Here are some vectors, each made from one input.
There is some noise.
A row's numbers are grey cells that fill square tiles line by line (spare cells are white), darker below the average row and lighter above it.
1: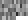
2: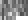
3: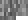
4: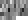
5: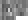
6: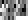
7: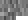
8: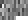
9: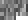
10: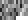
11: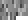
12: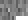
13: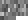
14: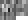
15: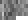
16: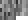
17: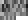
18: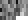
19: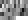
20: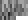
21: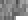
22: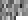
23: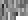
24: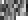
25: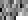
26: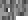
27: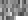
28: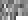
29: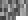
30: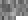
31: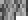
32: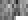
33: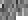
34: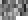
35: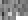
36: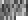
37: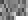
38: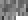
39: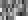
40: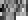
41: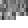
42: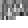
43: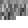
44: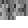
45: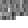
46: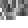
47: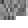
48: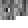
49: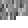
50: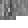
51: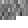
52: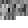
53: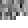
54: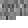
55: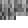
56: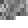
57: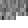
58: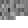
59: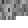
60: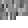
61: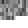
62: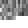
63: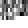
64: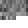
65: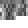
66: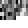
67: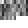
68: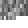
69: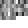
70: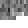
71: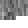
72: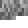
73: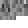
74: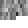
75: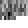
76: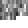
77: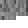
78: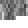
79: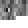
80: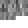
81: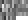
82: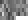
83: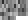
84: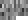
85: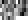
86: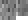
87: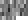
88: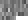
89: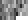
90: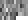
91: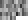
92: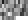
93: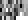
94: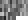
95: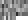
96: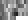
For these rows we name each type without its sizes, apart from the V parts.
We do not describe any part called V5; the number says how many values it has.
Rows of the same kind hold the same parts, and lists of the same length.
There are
4 kinds of row.
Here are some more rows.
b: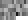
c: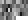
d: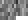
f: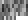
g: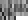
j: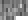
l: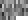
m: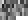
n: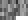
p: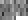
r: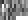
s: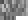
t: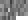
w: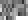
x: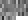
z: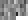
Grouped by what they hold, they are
b, z
c, g, l, p
d, f, j, s, w
m, n, r, t, x

